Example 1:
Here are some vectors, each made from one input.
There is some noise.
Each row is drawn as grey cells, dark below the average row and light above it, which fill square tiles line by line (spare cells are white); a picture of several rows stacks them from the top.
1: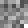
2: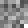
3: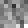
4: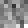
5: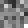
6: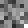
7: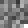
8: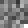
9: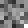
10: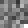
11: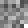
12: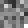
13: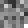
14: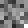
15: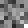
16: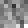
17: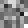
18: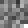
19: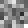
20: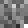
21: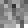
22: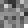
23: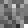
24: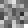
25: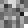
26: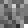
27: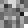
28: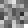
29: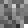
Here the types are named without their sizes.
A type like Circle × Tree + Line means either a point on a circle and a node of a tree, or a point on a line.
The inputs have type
Bool × Bool × Bool.
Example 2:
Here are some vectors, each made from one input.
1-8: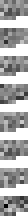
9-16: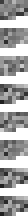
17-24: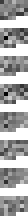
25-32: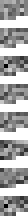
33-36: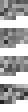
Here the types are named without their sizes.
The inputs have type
Line.
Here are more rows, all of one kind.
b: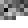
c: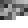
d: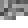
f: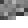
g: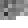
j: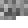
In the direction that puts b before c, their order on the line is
b, d, g, j, f, c.
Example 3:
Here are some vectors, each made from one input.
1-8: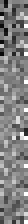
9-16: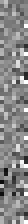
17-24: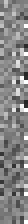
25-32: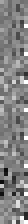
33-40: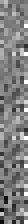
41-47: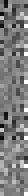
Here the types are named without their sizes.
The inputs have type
Line.
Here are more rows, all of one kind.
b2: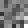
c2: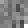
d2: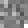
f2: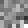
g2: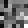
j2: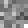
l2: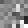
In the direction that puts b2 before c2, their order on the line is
g2, b2, c2, d2, j2, f2, l2.
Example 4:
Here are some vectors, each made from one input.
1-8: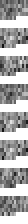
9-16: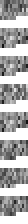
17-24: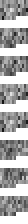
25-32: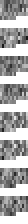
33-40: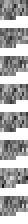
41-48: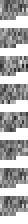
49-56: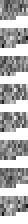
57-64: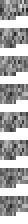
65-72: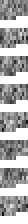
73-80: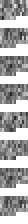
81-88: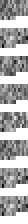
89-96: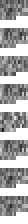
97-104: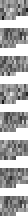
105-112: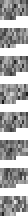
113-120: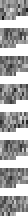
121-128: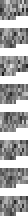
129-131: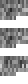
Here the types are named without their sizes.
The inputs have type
Bool × Bool × Bool.
